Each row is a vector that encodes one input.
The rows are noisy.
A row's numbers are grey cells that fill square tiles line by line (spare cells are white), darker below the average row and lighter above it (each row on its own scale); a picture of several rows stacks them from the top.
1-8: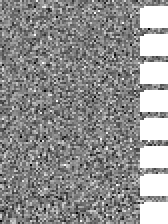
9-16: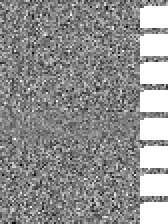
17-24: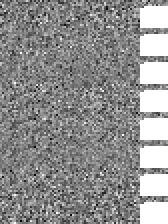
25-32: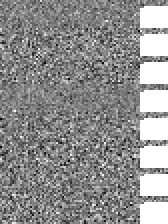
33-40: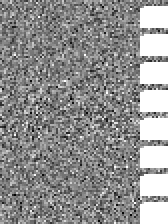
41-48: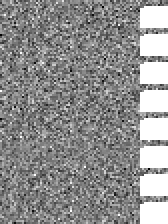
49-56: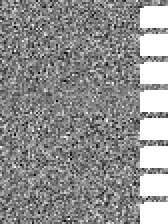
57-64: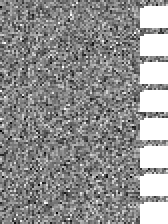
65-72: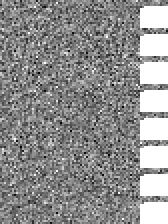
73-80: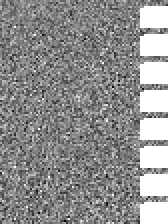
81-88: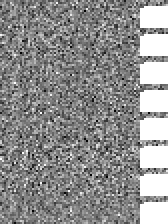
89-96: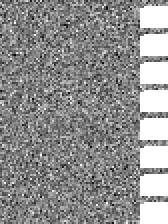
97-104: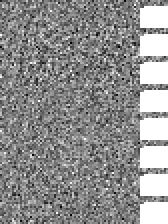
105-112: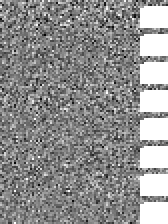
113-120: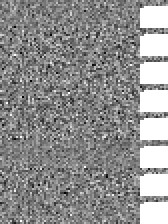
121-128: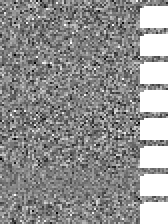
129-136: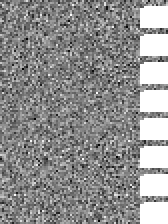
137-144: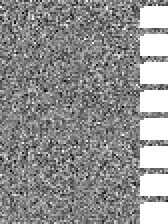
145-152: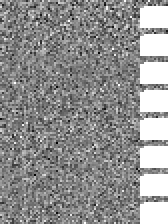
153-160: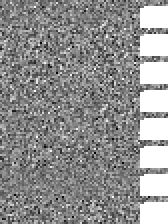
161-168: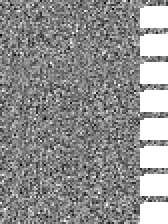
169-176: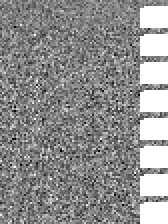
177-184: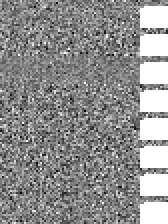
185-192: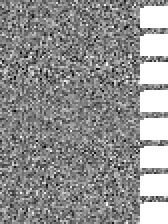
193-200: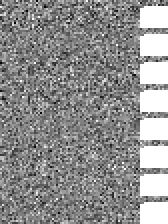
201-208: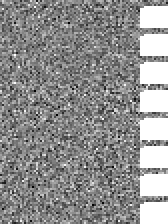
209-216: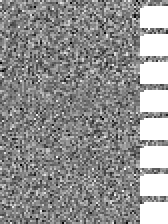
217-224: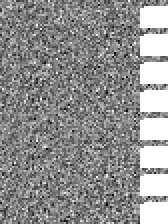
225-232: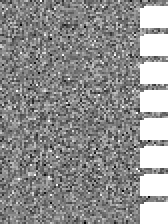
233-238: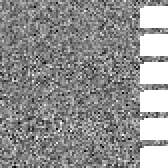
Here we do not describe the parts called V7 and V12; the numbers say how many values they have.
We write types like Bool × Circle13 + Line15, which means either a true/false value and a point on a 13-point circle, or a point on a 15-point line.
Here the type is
(Bool × V12 + V7) × Label5.
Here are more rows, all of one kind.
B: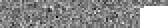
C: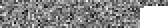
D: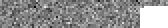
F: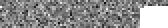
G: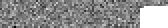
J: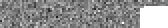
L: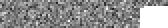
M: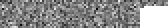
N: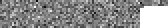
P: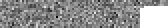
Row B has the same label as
C, F, J and M.
